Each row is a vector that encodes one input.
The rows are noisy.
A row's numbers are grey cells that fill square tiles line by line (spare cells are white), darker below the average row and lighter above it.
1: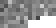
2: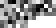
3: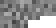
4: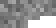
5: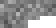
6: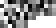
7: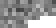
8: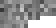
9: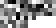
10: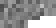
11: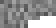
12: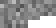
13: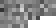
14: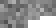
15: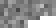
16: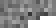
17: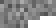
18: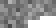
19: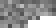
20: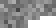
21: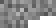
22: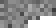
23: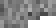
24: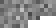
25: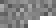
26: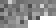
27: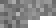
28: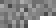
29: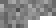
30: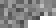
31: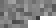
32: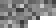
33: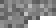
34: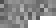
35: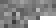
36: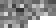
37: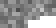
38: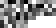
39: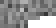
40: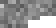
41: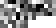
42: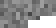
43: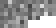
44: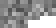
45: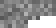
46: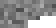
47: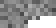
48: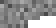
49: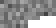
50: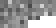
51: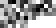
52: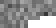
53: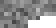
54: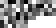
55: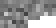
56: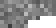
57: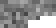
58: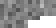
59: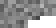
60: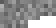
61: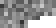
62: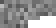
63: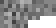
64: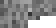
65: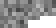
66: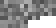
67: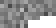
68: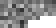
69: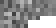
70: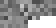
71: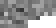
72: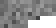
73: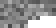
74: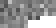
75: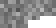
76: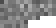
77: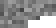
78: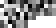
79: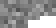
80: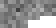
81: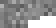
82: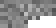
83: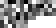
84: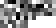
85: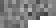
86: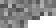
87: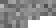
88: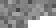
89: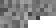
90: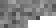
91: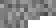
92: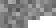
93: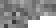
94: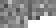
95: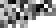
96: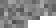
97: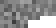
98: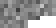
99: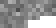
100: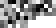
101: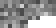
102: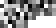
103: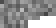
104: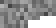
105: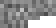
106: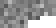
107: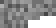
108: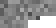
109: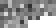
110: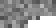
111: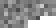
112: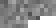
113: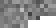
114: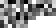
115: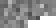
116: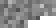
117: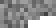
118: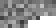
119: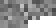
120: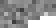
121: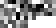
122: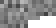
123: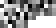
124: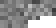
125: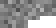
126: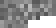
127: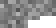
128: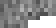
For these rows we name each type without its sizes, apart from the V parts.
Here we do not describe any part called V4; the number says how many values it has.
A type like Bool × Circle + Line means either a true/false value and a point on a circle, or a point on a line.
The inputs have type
Line × (Tree + Unit) + V4.
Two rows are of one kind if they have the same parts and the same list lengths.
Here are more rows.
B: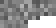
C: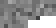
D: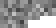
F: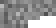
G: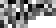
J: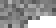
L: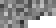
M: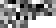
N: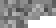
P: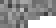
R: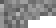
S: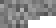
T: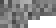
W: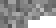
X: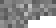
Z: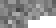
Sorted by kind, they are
B, C, J, L, T, X
D, F, N, P, R, S, W, Z
G, M

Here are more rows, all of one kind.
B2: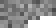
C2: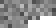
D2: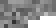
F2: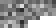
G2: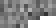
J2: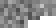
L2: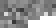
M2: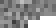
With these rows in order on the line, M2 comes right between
C2 and G2.
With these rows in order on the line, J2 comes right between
D2 and L2.
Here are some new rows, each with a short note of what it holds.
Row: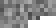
a point on a line and a node of a tree
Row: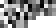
a value of V4
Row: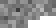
a point on a line
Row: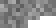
a point on a line
